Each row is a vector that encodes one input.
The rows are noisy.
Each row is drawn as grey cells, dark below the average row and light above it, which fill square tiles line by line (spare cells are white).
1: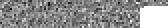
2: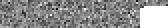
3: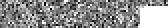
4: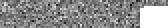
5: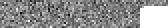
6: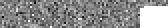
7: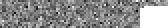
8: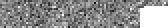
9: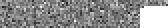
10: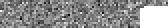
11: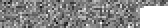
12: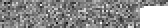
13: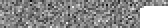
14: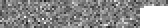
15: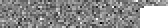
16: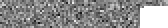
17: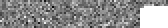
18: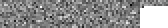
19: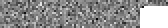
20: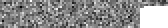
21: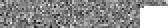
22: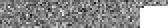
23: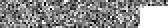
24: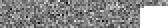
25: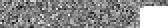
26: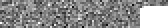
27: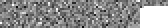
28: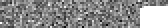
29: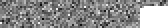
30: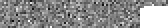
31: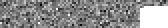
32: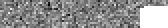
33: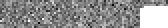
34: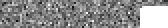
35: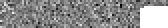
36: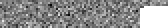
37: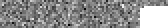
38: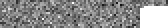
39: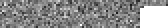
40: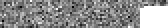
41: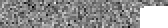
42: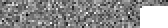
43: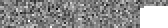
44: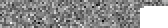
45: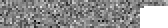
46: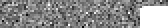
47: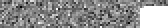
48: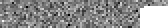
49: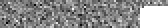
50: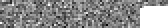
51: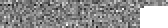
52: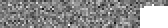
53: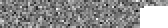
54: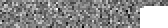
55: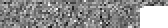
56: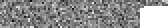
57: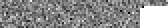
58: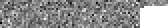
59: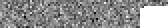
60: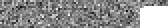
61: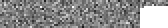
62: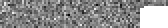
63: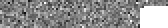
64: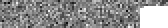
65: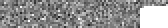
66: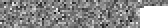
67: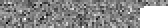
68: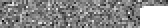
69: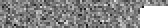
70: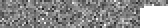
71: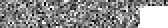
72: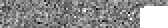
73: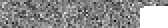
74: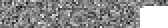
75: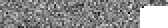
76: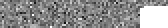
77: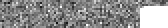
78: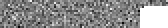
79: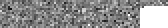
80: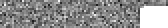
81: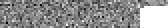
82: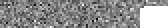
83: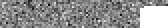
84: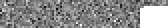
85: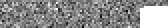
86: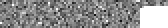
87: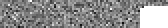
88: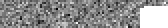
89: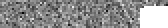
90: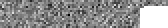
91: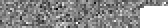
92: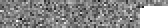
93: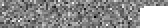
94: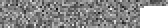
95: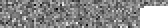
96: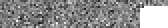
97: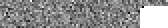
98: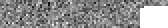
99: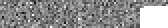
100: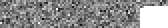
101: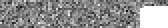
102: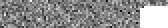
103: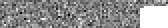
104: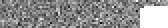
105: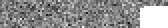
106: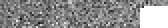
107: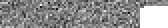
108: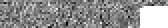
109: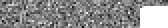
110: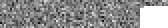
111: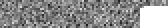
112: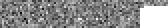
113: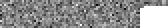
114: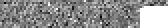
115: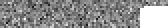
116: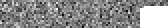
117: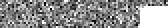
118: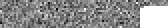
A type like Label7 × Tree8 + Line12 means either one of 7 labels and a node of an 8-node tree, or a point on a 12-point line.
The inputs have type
List3(Circle10).
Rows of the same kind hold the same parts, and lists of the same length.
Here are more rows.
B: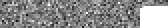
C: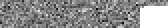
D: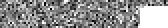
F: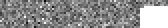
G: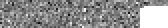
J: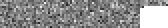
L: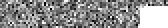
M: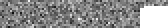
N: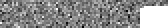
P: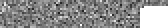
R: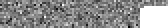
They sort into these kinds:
B, N
C, F, J, M
D, L
G, P, R

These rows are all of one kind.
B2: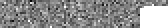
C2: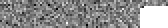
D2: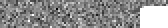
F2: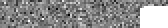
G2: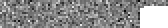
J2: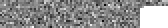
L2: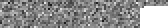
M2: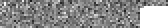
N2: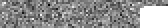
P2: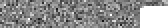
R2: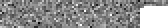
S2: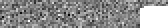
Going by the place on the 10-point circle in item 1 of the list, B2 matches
D2, F2 and S2.
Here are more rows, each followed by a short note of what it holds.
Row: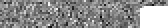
a list of one item
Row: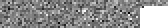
a list of two items
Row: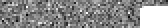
a list of one item
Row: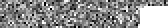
the empty list
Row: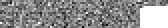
a list of one item
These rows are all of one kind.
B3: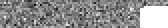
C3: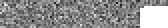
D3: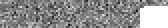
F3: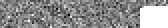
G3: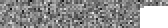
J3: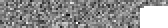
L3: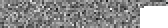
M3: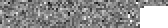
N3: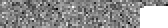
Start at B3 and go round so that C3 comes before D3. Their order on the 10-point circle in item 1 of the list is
B3, N3, L3, M3, G3, C3, F3, D3, J3.
